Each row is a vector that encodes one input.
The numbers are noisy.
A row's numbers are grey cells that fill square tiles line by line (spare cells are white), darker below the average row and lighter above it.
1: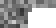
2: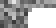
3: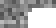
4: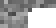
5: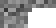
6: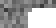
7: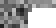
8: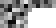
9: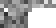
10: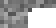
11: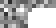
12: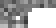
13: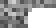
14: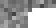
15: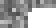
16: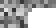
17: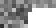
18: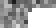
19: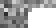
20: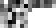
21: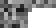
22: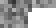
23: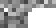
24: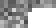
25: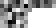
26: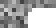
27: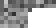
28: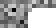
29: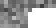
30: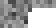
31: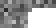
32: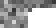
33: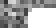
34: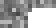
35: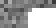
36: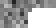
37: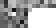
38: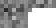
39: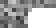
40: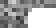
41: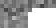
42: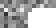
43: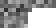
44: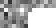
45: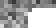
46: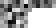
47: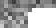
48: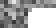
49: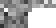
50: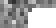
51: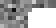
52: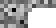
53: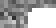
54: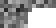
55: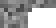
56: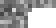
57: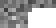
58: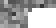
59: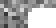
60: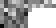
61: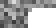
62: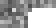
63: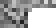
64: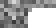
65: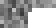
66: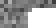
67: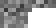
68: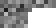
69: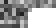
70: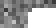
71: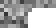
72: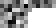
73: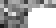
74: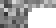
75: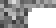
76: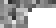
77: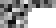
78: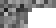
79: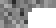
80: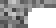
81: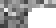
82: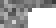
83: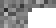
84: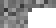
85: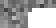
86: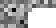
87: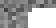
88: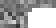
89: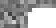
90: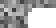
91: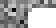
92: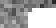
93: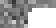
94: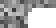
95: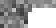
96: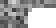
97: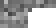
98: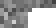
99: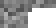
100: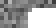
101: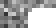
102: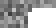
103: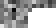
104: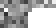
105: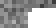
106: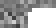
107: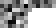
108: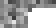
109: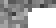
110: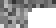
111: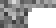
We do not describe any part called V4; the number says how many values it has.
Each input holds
a list of up to two items, each a true/false value and a value of V4.
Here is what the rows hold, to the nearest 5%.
All of them are lists of up to two items, each a true/false value and a value of V4: about 5% are empty, 35% hold one and 60% two.
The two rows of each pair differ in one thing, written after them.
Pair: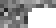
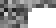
the true/false value in item 1 of the list
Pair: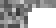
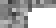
the value of V4 in item 2 of the list
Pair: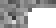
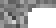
the true/false value in item 2 of the list
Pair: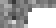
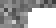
the value of V4 in item 1 of the list
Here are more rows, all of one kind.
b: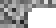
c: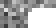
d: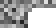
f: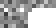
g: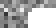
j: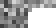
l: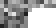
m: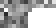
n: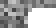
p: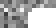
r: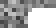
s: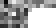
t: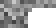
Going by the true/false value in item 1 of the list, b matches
d, j, m and t.
